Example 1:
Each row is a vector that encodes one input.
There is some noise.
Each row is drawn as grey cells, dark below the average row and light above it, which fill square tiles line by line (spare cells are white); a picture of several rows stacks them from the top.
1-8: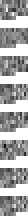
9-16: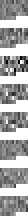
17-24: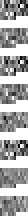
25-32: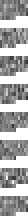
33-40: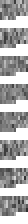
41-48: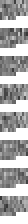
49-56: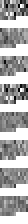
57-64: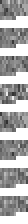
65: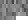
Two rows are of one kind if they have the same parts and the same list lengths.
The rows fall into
2 kinds.
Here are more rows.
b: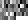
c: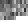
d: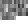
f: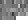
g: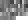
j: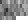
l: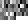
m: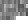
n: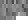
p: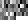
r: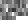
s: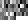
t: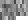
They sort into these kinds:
b, l, p, s
c, d, f, g, j, m, n, r, t

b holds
a fixed value.
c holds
a node of a 12-node tree.
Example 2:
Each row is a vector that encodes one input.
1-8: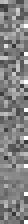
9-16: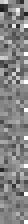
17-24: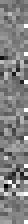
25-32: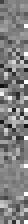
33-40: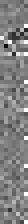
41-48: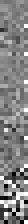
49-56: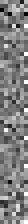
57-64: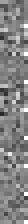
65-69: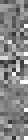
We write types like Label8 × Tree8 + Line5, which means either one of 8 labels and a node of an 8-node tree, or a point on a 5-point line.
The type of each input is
Label7.
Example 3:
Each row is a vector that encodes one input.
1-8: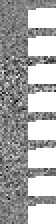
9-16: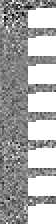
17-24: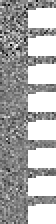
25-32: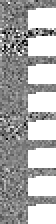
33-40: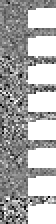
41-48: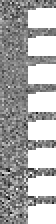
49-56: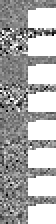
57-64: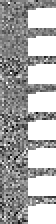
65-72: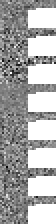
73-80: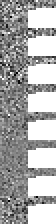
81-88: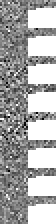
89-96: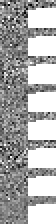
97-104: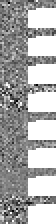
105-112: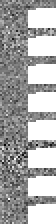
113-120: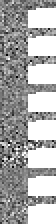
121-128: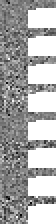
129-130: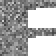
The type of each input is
Line9.
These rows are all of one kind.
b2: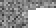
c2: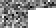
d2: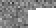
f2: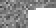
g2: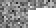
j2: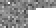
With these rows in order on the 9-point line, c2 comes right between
f2 and j2.
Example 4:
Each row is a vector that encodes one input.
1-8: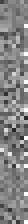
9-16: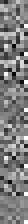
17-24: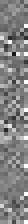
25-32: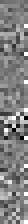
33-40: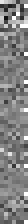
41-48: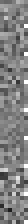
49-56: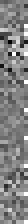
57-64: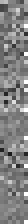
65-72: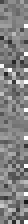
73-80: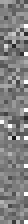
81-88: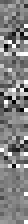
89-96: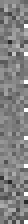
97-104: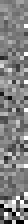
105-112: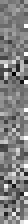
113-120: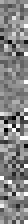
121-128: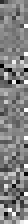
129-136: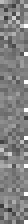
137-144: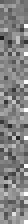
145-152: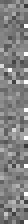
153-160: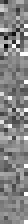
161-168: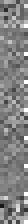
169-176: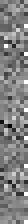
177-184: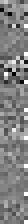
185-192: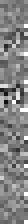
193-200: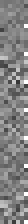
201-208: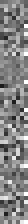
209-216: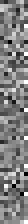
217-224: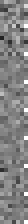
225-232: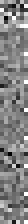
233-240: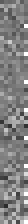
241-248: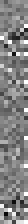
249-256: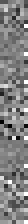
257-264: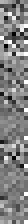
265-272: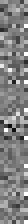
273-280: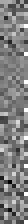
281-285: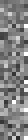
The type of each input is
Label7.
